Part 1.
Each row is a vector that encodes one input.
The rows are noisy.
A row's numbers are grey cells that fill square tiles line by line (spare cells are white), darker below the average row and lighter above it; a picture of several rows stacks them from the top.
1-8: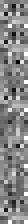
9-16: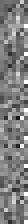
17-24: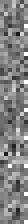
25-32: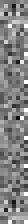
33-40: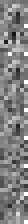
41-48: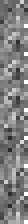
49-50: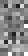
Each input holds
a point on a 6-point line.
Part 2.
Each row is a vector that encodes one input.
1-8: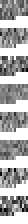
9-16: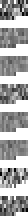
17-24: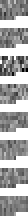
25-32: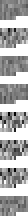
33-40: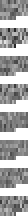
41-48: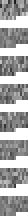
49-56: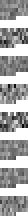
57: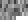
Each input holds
three true/false values.
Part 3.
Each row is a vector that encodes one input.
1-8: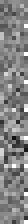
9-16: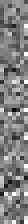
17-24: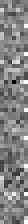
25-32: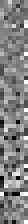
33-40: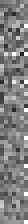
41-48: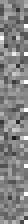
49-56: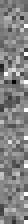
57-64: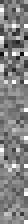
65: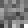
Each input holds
one of 12 labels.
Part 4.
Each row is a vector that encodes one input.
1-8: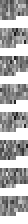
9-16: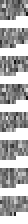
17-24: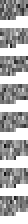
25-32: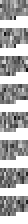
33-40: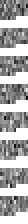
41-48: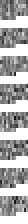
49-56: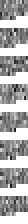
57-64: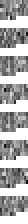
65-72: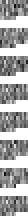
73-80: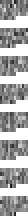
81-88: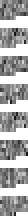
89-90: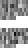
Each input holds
a point on a 14-point line.
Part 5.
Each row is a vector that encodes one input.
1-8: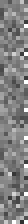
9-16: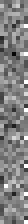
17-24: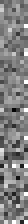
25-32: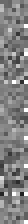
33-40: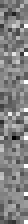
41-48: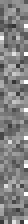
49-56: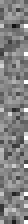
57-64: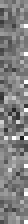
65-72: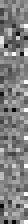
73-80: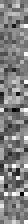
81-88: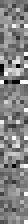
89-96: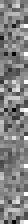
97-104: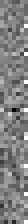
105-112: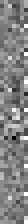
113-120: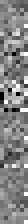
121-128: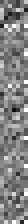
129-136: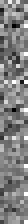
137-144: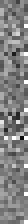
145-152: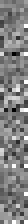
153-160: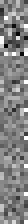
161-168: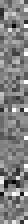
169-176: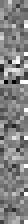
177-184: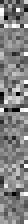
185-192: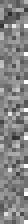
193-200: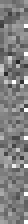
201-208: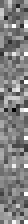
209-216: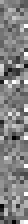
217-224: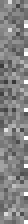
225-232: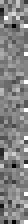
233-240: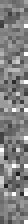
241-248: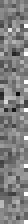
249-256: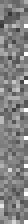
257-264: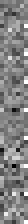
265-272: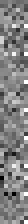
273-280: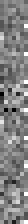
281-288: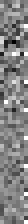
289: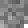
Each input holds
one of 12 labels.
